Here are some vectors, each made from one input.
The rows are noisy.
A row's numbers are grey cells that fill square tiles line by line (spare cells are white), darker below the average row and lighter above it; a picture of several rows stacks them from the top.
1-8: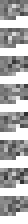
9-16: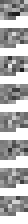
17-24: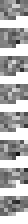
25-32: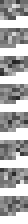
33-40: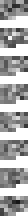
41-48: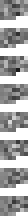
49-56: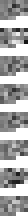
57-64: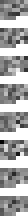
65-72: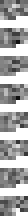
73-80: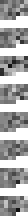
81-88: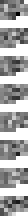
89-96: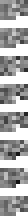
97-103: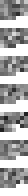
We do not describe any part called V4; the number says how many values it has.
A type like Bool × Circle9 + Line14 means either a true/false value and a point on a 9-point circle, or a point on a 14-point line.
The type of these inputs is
Bool × V4 + Line8.
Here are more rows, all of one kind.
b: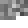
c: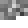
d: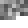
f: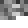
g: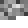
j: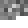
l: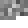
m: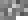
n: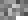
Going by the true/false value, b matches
c and f.
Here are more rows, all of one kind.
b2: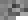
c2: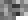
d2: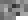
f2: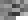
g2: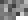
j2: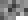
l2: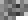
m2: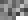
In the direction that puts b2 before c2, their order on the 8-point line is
f2, b2, l2, m2, j2, g2, c2, d2.
